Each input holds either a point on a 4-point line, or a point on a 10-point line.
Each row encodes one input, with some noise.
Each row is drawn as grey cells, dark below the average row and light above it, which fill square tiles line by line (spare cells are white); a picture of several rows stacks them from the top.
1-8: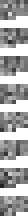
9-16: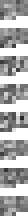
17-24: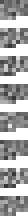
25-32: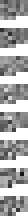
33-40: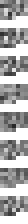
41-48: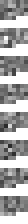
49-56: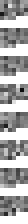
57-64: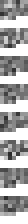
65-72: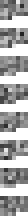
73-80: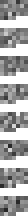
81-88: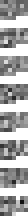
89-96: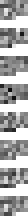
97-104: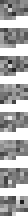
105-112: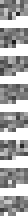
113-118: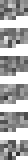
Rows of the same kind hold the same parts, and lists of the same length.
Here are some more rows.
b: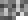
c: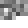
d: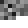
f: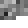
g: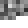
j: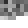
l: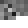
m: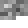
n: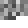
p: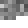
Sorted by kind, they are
b, c, n
d, f, g, j, l, m, p

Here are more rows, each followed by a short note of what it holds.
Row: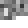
a point on a 4-point line
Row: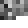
a point on a 10-point line
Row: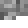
a point on a 10-point line
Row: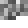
a point on a 4-point line
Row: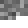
a point on a 10-point line
